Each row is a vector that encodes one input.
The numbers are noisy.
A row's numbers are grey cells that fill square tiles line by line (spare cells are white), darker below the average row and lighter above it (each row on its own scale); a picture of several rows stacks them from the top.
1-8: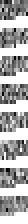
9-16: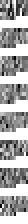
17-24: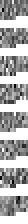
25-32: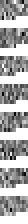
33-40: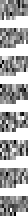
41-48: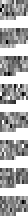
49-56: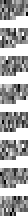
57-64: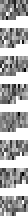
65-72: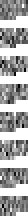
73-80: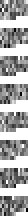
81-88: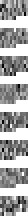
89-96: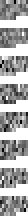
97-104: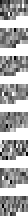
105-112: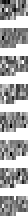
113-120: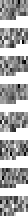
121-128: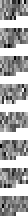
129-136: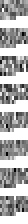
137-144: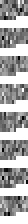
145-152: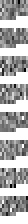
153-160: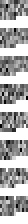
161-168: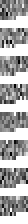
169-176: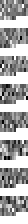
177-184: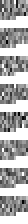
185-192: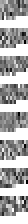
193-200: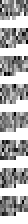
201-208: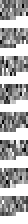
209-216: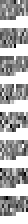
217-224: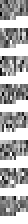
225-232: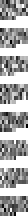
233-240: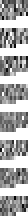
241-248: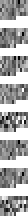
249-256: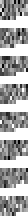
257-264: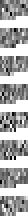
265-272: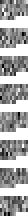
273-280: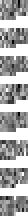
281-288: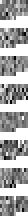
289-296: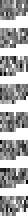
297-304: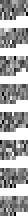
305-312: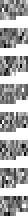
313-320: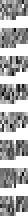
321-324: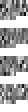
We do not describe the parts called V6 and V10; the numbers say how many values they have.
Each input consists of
a value of V6 and a value of V10, together with either a point on a 9-point circle and a true/false value, or a fixed value.
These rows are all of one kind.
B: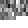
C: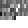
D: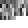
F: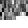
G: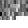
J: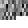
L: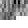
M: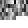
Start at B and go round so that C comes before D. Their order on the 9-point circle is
B, J, G, C, D, L, M, F.
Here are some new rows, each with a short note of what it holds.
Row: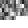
a point on a 9-point circle, a true/false value, a value of V6 and a value of V10
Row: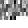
a point on a 9-point circle, a true/false value, a value of V6 and a value of V10
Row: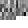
a value of V6 and a value of V10
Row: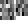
a value of V6 and a value of V10
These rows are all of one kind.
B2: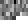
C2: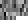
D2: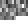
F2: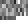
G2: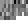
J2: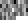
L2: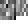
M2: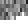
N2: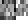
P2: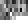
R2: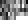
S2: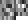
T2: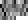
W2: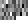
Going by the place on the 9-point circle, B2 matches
J2, N2 and P2.
